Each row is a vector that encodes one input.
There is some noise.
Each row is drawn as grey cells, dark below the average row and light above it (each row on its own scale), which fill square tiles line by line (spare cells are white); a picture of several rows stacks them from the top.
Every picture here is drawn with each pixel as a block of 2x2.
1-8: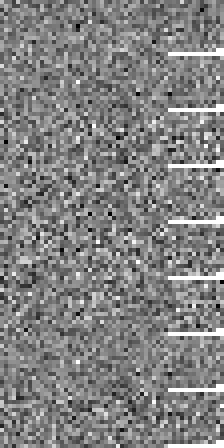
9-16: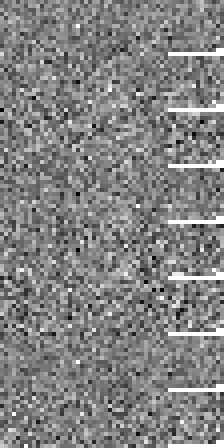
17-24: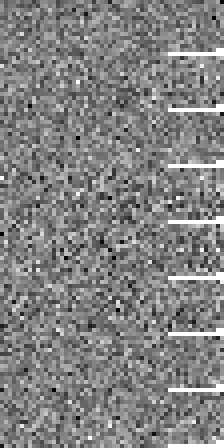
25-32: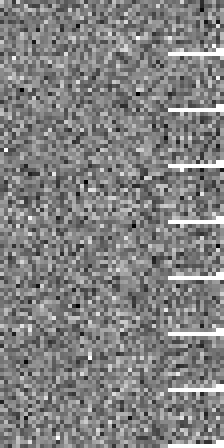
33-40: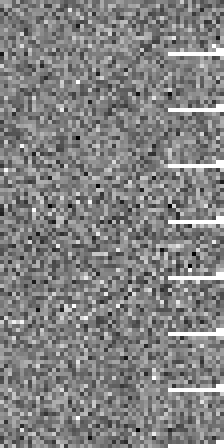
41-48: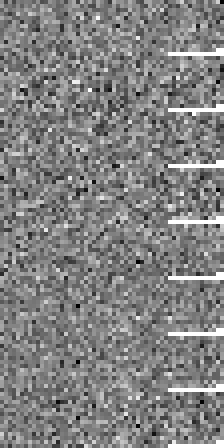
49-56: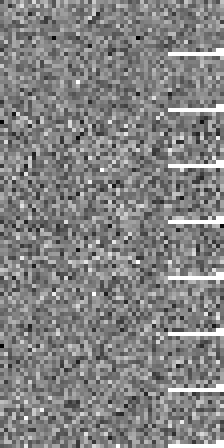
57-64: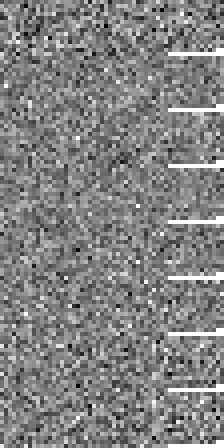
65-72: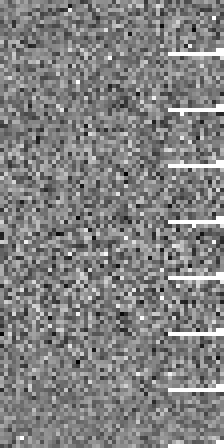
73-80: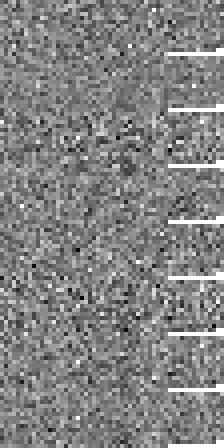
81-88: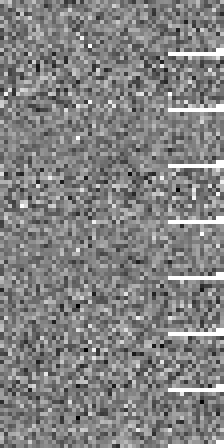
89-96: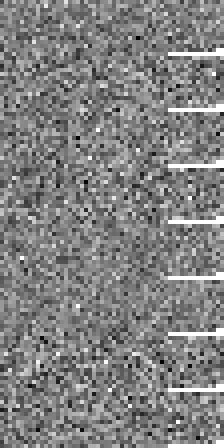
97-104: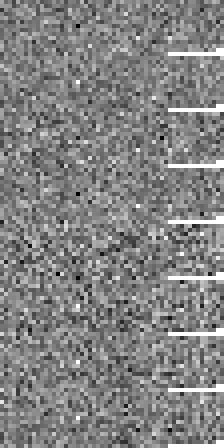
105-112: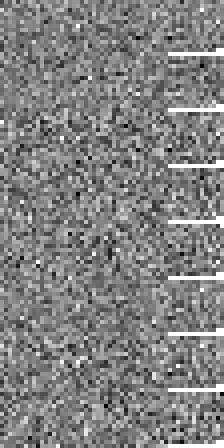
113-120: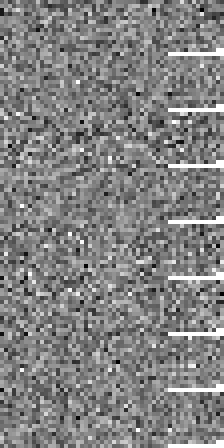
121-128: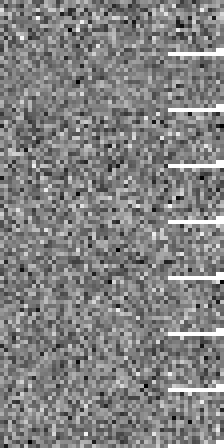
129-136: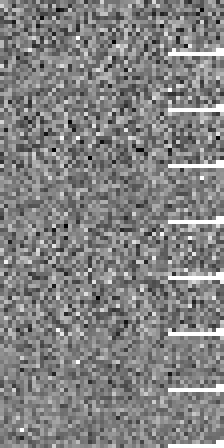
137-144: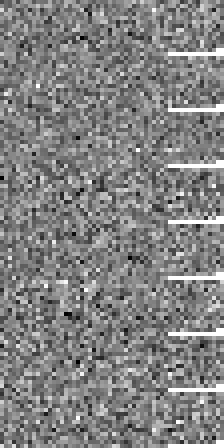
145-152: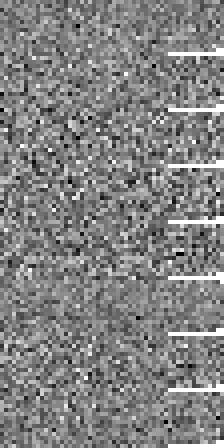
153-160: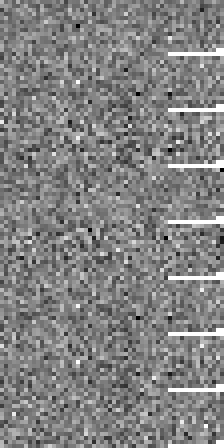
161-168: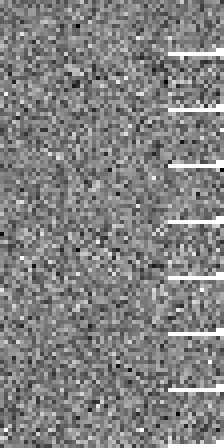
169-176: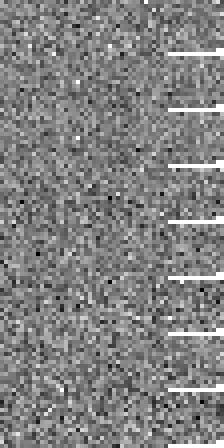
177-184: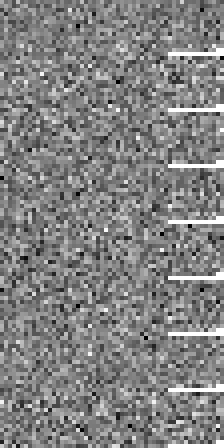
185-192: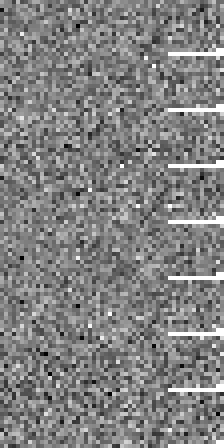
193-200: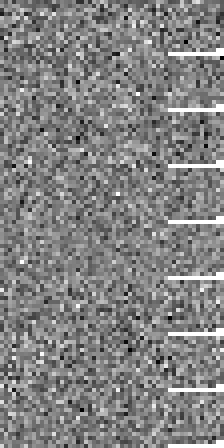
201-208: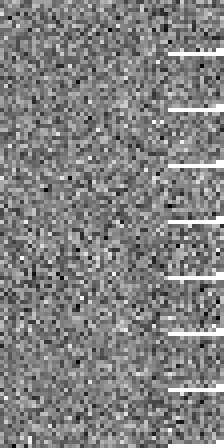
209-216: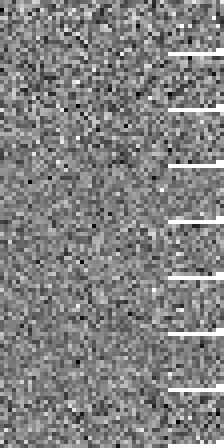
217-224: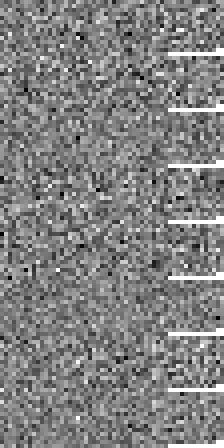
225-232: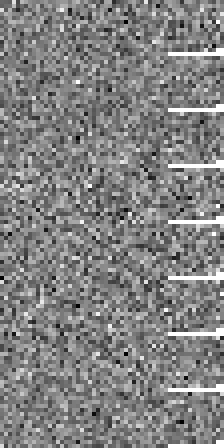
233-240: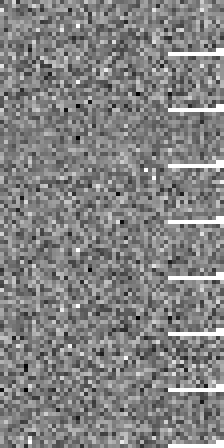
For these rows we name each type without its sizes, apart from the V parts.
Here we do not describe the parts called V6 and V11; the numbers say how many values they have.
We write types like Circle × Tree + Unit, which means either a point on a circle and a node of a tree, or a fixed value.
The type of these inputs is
(Label × Label + V6) × V11.
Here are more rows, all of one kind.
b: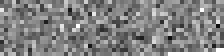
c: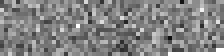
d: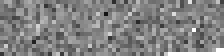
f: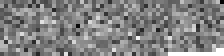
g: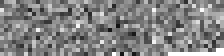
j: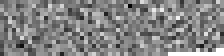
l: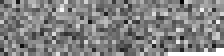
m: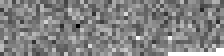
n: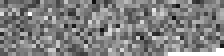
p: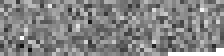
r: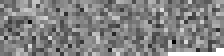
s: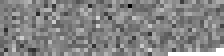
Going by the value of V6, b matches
c, g, m and p.
